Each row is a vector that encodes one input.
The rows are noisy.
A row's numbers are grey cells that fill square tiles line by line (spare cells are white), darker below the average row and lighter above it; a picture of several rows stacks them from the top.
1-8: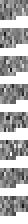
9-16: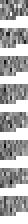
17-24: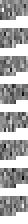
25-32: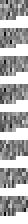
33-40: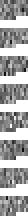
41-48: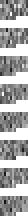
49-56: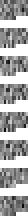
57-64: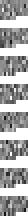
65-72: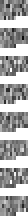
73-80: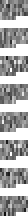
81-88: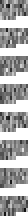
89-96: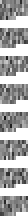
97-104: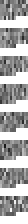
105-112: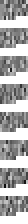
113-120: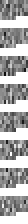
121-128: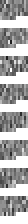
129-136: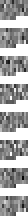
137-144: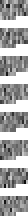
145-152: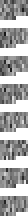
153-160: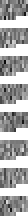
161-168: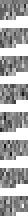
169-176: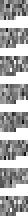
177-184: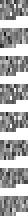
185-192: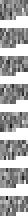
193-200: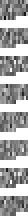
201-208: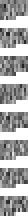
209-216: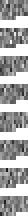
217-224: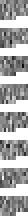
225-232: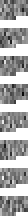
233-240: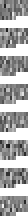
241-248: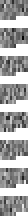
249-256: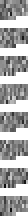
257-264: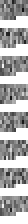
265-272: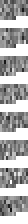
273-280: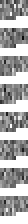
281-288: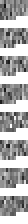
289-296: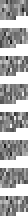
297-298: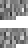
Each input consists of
either one of 11 labels, a point on a 5-point line and a point on a 10-point line, or a point on a 13-point line.
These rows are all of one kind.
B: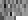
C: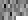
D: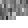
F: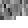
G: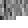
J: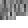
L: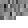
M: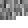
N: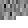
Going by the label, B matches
C, L and N.
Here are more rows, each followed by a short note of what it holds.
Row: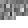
one of 11 labels, a point on a 5-point line and a point on a 10-point line
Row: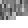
one of 11 labels, a point on a 5-point line and a point on a 10-point line
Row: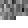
a point on a 13-point line
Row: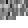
a point on a 13-point line
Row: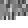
a point on a 13-point line
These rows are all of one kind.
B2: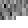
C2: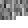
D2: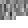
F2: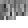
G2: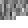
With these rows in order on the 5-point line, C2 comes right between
B2 and G2.
